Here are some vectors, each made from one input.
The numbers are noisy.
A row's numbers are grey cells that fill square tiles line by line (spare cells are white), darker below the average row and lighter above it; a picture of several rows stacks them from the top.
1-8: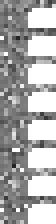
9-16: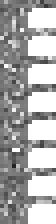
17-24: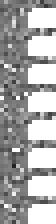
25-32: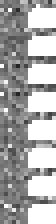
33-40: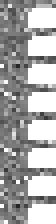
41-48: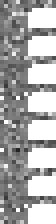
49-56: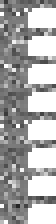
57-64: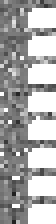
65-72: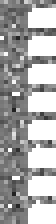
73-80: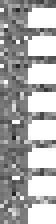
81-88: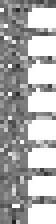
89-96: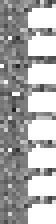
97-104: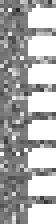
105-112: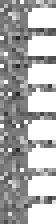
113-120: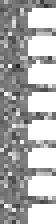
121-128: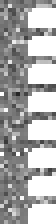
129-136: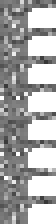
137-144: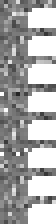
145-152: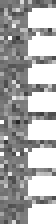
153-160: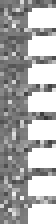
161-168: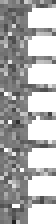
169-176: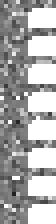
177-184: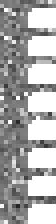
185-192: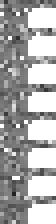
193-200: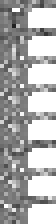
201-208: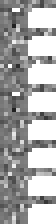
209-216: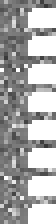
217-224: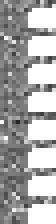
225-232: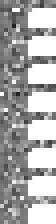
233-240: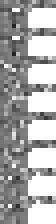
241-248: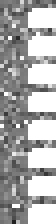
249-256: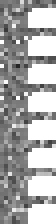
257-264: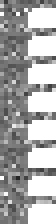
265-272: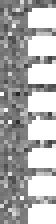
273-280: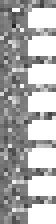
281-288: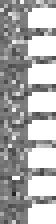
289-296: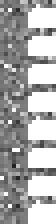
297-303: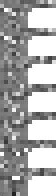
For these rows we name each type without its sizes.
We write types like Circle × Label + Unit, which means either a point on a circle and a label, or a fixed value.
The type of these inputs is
Label.
